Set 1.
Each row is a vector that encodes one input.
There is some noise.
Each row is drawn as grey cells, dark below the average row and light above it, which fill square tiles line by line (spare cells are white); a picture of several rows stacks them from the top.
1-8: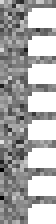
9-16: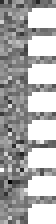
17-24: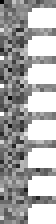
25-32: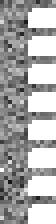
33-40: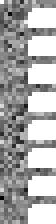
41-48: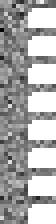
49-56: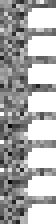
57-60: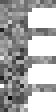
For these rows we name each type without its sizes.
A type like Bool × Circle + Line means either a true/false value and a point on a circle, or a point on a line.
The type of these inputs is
Bool × Bool × Bool + Line.
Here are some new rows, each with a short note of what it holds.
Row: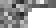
a point on a line
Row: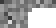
three true/false values
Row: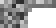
a point on a line
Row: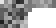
a point on a line
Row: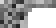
a point on a line
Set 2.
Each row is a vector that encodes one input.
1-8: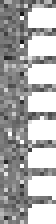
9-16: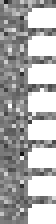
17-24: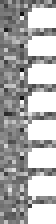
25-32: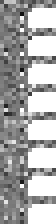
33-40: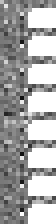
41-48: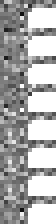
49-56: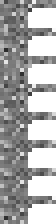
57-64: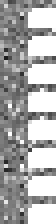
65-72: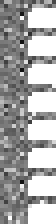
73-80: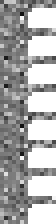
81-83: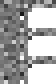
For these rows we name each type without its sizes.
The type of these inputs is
Bool × Bool × Bool + Line.
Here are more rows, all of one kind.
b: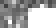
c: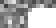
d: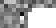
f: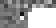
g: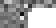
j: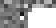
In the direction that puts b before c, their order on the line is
b, c, d, g, j, f.
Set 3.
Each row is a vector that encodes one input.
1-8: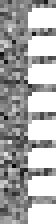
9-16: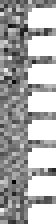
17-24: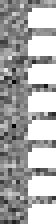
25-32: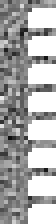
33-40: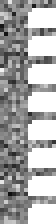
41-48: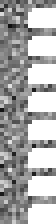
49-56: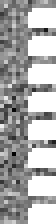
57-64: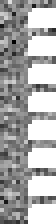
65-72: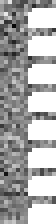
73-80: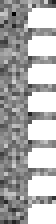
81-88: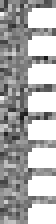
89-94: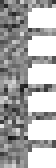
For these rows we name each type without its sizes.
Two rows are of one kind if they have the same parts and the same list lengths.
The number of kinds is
2.
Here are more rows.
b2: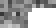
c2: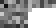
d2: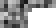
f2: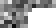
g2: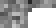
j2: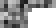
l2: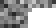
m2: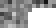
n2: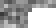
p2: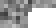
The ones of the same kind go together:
b2, g2, m2, n2, p2
c2, d2, f2, j2, l2

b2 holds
a point on a line.
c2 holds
a point on a circle.
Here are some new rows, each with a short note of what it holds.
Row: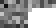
a point on a circle
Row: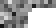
a point on a circle
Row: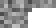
a point on a line
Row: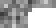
a point on a line
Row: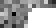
a point on a circle
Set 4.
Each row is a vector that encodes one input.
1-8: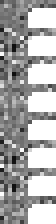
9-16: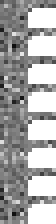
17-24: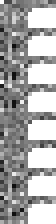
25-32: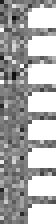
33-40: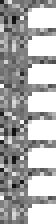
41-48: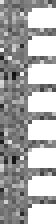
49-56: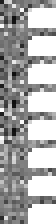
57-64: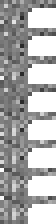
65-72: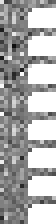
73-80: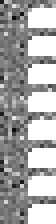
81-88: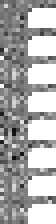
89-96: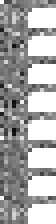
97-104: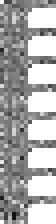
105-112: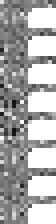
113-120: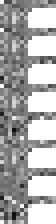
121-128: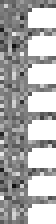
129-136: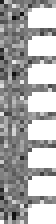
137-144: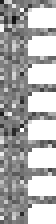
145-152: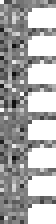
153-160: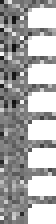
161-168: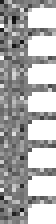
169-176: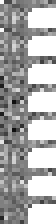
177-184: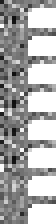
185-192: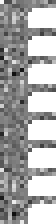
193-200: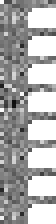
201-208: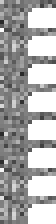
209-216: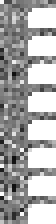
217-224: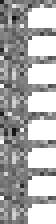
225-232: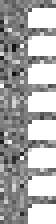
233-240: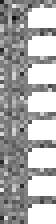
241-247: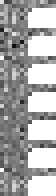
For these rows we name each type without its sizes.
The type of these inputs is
Bool × Bool × Bool + Circle.
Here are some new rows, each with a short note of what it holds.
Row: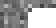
a point on a circle
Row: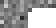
a point on a circle
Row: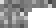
a point on a circle
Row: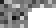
three true/false values
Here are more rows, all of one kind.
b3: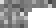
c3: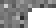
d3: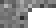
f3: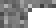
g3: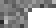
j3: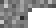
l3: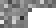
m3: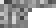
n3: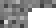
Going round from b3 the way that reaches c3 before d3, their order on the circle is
b3, m3, l3, j3, c3, d3, f3, g3, n3.
